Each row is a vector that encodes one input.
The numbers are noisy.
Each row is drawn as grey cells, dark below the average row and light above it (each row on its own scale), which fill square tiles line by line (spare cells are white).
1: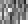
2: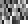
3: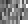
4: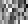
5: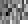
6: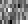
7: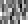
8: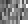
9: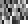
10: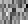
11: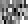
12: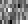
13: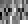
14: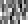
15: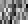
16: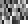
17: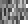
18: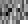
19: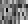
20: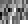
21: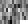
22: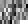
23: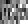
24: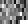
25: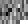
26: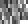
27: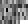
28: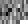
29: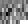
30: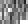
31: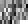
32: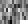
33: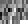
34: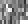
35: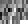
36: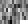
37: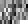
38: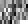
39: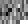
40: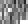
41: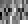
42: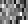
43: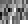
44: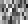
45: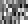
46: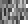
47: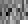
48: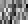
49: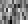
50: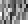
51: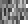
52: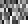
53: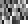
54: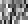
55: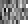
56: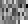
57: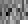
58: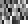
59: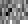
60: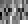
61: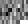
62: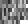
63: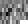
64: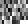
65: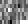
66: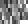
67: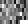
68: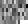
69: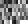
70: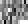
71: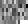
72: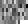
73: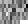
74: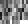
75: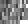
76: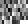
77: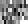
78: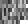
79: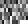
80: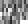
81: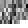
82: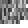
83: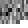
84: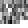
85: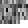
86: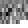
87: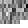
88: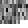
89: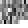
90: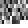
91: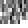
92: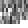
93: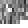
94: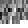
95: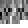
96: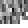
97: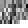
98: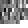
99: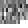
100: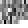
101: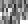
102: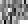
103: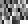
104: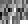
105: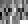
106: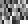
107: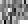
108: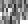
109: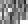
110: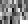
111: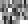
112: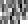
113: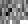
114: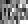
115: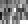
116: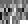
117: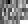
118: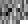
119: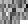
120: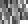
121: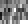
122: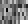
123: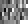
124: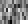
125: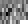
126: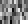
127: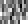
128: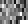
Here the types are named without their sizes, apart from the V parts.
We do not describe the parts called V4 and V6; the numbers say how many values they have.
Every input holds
either a fixed value, or two labels, or a value of V4 and a value of V6.
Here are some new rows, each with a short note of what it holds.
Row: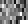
a fixed value
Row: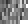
a value of V4 and a value of V6
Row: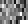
a fixed value
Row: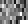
a fixed value
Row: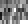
a value of V4 and a value of V6
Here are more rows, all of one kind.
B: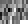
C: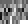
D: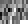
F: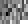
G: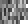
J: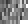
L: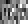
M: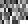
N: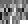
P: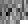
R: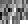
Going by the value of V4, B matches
C, D, N and R.
